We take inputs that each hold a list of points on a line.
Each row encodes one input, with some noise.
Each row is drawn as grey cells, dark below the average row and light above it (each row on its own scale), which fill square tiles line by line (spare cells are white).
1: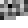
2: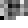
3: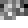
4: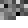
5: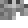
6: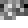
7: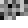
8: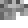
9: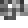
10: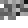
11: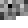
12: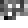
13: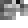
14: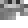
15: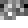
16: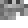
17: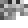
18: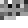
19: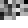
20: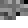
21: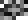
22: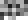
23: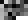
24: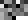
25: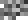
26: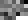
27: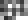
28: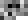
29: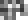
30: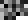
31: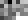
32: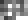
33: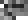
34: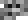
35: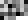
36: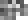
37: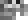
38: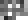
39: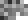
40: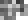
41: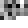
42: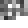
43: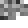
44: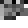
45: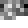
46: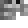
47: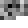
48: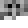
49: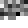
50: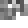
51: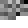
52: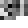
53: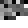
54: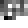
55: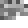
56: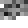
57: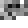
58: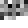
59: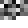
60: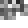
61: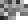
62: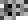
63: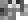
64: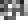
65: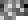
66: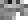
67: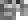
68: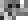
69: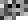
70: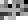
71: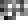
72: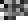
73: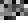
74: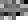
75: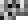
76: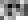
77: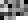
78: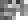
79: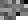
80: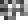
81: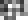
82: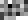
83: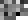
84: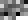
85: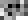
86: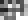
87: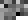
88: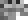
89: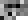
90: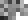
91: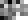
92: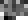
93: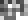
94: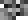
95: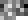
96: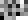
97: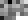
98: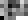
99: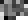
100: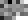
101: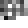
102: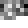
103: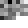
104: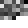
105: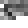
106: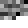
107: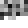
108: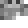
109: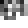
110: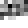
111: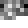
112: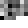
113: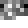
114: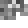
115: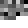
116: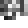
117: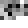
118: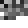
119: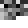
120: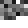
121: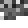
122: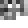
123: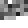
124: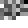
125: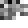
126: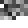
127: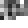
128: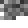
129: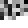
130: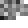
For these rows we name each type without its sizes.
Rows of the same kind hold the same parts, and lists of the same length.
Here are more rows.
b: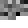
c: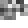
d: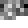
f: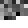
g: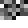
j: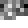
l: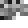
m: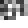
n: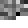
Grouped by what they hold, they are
b, f, g, n
c, l, m
d, j

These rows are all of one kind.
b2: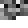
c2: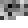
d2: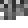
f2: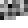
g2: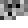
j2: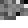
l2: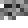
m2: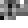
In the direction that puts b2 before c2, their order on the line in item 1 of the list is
j2, d2, b2, l2, g2, c2, f2, m2.
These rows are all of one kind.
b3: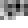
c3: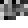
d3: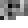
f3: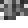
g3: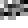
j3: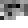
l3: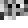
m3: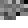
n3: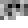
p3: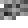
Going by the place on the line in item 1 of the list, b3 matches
l3 and n3.
